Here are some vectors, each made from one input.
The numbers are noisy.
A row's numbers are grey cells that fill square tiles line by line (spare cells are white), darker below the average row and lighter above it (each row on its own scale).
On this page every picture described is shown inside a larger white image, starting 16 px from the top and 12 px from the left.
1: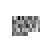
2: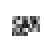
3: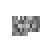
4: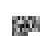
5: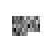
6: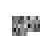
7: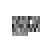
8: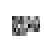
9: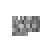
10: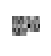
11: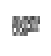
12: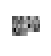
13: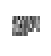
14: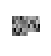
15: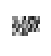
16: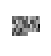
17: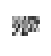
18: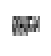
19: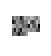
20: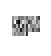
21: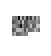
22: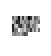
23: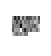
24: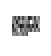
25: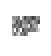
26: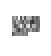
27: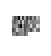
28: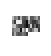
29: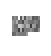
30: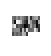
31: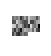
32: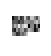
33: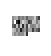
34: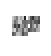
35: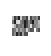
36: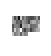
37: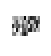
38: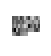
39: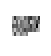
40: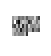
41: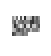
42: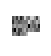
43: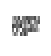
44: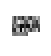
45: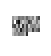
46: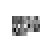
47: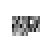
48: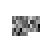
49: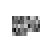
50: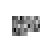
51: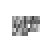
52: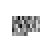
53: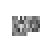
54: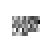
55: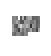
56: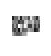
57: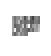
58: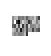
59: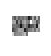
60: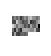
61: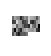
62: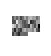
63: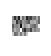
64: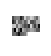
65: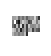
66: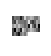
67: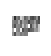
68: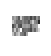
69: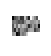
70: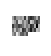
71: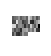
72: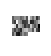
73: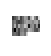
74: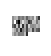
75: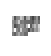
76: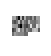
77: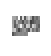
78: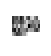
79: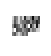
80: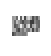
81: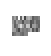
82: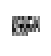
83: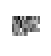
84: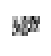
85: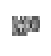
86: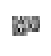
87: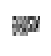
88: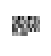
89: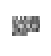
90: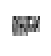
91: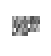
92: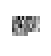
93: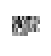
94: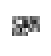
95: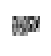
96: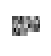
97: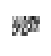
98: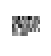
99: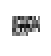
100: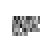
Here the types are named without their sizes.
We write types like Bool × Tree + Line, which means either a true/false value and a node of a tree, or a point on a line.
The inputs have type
List(Line).
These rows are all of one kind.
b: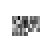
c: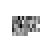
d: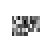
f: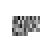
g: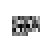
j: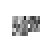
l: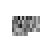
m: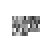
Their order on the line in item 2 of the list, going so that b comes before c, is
g, j, m, d, b, c, l, f.
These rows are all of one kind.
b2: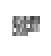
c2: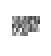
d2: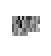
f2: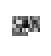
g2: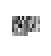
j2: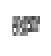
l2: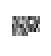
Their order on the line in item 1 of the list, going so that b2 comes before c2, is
b2, j2, c2, l2, d2, g2, f2.
